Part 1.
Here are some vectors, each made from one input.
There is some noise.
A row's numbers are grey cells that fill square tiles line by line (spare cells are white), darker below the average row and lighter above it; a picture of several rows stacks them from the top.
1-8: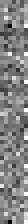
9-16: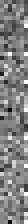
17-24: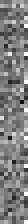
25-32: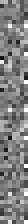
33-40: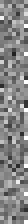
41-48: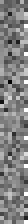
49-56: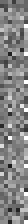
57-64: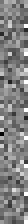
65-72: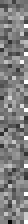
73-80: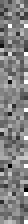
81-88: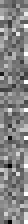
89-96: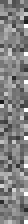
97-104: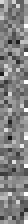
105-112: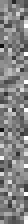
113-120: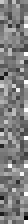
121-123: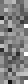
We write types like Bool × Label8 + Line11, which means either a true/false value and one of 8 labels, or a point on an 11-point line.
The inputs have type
(Bool × Bool × Bool + Unit) × Line10.
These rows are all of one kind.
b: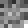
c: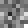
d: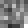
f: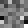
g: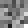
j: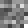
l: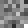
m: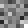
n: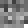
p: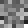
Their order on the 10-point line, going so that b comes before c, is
f, p, l, n, b, m, d, j, c, g.
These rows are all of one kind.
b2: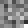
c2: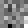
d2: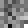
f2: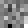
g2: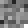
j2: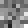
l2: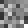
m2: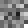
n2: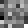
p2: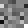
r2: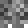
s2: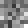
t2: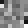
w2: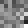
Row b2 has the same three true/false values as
g2, j2, s2 and w2.
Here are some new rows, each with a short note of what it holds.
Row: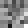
a point on a 10-point line and three true/false values
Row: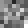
a point on a 10-point line and three true/false values
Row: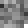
a point on a 10-point line
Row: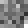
a point on a 10-point line
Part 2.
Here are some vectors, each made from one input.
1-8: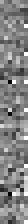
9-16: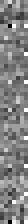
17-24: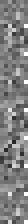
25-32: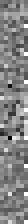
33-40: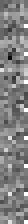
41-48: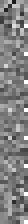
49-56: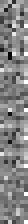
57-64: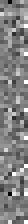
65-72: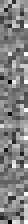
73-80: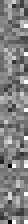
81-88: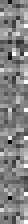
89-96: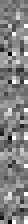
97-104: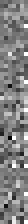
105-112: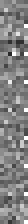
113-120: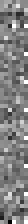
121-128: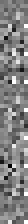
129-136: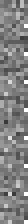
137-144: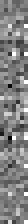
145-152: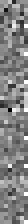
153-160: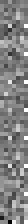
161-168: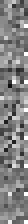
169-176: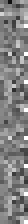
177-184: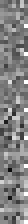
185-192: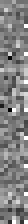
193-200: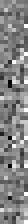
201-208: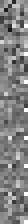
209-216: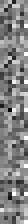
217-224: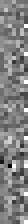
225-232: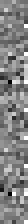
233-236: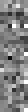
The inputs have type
Bool × Line11.
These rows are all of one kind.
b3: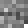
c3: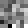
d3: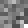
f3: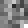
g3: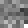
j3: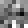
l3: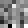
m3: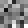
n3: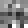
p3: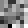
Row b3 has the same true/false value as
d3, f3 and g3.
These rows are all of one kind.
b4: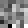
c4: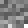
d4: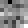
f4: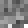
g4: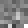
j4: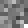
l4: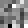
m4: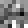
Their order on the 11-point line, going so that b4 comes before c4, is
d4, b4, l4, g4, f4, c4, m4, j4.
